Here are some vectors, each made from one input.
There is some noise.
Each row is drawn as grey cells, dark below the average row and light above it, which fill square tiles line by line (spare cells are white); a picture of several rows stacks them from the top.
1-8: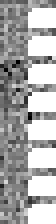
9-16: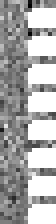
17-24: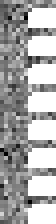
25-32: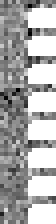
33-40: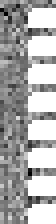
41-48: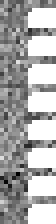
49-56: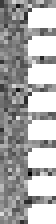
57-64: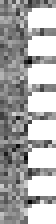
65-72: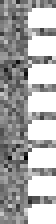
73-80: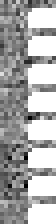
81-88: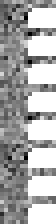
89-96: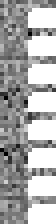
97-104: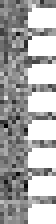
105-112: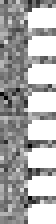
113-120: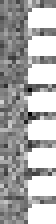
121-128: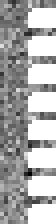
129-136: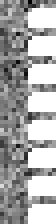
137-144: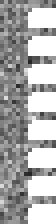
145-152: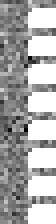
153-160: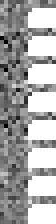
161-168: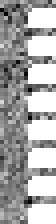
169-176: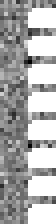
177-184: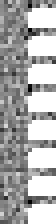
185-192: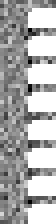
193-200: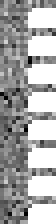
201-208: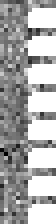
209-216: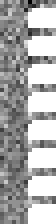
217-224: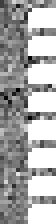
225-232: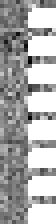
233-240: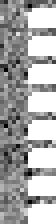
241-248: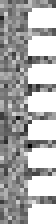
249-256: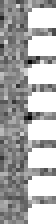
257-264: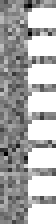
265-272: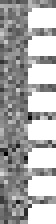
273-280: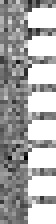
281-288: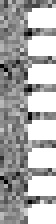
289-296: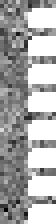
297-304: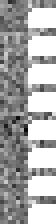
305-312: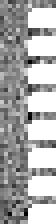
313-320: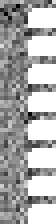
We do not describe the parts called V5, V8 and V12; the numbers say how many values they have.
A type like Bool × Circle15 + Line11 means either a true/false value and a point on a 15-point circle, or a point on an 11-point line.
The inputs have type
Bool × Line9 × V5 × V8 + Line6 + V12.
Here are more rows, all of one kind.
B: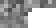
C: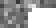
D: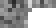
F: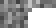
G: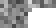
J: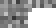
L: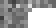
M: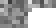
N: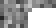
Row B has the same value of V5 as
C, G and N.
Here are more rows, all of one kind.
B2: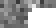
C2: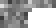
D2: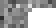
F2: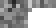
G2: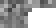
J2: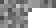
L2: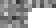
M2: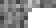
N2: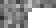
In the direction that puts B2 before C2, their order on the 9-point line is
F2, G2, L2, B2, C2, M2, N2, J2, D2.
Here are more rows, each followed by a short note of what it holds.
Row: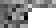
a point on a 6-point line
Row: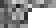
a point on a 6-point line
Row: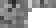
a point on a 9-point line, a true/false value, a value of V5 and a value of V8
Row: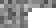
a point on a 9-point line, a true/false value, a value of V5 and a value of V8
